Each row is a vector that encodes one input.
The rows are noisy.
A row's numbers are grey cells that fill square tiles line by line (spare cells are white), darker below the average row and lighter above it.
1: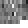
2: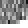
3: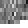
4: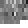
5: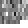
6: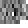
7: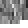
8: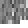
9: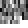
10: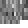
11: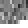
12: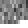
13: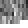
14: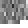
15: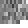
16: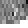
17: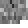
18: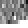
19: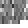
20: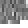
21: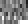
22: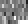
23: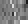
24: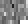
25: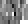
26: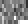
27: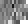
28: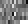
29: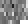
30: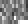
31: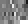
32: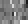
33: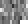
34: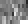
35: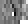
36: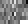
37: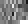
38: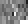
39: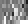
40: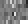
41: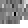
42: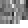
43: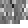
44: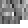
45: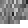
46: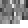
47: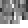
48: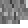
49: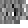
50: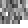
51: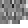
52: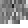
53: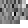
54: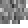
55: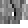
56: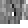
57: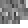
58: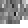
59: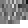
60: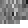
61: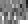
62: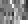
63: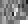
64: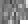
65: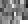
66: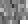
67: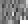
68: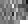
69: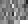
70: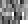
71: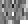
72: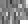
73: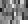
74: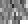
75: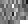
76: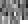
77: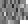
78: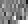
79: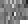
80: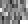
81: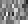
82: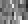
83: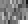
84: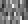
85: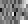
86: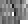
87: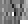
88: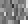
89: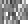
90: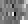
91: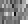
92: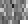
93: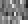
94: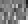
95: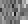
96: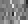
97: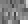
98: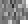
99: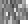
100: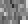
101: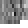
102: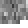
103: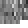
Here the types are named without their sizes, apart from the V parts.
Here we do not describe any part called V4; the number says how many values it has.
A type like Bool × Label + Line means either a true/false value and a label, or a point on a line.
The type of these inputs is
Bool × (Tree + V4).
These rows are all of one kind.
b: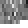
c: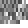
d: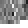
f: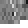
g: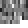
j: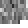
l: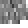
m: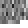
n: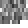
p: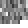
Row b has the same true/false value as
d, f and g.
